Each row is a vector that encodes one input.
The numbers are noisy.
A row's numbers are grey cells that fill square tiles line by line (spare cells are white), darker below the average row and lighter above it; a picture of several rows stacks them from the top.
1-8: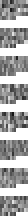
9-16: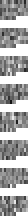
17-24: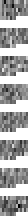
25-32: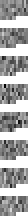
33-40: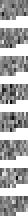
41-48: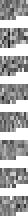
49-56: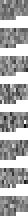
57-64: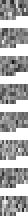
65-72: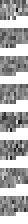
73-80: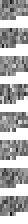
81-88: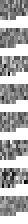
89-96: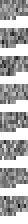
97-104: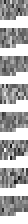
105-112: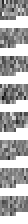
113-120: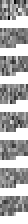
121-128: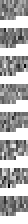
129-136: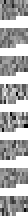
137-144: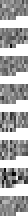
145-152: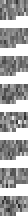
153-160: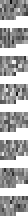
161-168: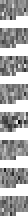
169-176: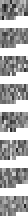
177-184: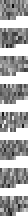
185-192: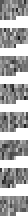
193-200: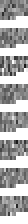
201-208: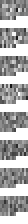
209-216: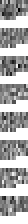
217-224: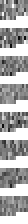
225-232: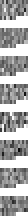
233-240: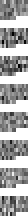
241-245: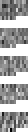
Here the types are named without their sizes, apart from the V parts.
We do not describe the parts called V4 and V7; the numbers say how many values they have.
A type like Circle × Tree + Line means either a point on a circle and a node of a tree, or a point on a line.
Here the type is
Bool × Label × (Line + V4 × V7).
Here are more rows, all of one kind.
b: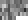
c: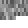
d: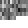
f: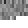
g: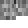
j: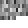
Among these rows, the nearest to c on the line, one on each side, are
b and g.
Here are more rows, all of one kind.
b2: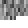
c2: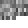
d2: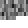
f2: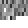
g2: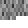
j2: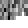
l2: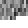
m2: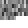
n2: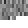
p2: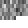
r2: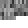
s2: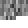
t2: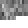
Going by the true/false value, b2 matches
f2 and j2.
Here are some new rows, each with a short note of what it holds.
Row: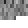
a label, a point on a line and a true/false value
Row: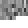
a label, a point on a line and a true/false value
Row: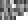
a label, a true/false value, a value of V4 and a value of V7
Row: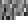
a label, a true/false value, a value of V4 and a value of V7
